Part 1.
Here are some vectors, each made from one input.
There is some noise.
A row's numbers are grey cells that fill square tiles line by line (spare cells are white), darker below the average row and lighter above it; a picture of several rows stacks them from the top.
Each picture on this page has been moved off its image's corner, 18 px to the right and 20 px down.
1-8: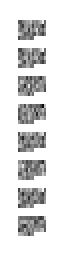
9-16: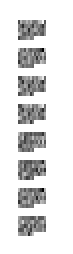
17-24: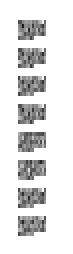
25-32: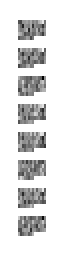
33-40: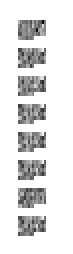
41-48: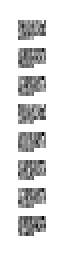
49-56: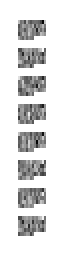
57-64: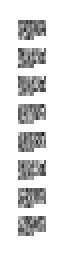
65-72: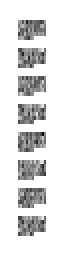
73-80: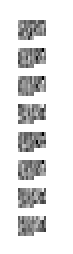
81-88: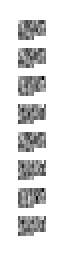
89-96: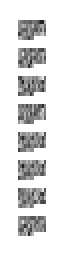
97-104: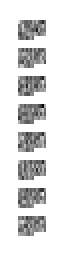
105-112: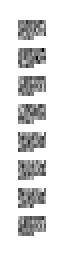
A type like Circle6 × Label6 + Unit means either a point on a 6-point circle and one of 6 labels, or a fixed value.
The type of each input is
Label10 × Line9 + Line10.
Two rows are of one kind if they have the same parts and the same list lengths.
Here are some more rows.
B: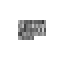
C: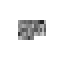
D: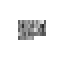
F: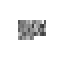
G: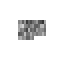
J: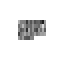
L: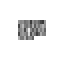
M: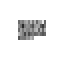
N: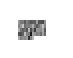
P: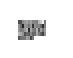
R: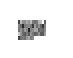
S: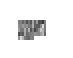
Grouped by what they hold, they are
B, C, G, J, L, N, S
D, F, M, P, R

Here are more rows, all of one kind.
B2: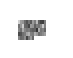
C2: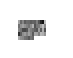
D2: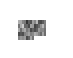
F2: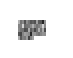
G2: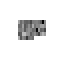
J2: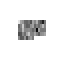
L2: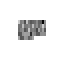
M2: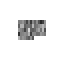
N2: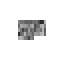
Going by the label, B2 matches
D2 and J2.
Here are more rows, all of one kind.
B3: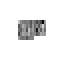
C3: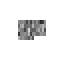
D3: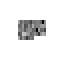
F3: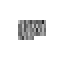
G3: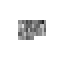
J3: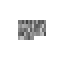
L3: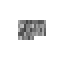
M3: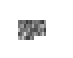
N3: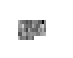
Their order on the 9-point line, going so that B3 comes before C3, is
F3, B3, D3, N3, C3, G3, M3, L3, J3.
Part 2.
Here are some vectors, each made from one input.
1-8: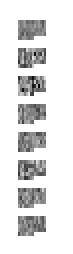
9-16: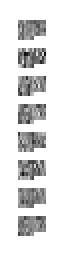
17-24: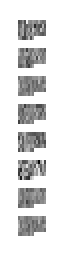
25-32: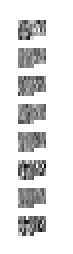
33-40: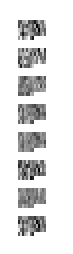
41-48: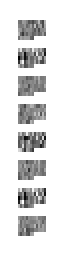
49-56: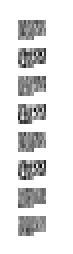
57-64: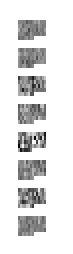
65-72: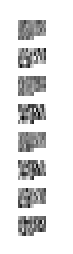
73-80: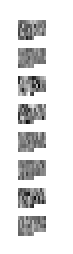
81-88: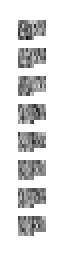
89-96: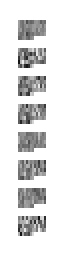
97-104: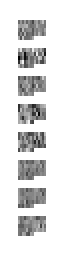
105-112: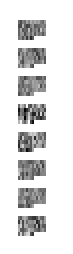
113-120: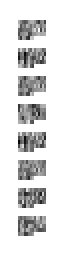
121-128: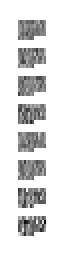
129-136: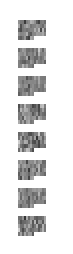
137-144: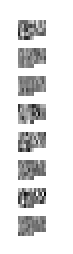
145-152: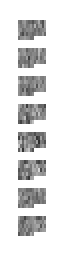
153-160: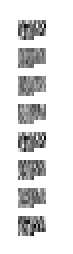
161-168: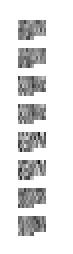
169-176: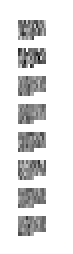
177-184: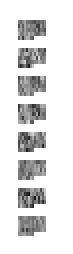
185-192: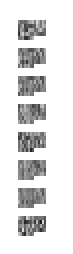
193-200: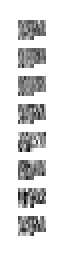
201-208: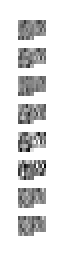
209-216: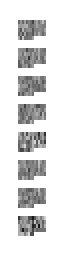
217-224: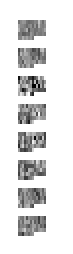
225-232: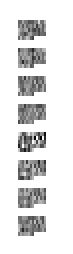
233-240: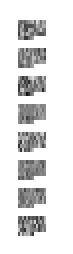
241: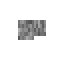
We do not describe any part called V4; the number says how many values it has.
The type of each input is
(Bool × Bool × Bool × Bool + Unit) × V4 + Line7.
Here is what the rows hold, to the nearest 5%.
About 20% of them hold a point on a 7-point line. The rest hold a value of V4, together with either a fixed value, or four true/false values.
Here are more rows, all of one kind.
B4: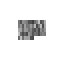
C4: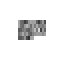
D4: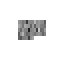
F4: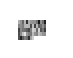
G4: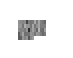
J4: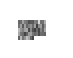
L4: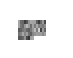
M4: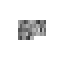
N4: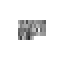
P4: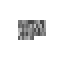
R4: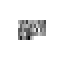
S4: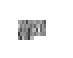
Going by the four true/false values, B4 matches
C4, D4, J4 and L4.
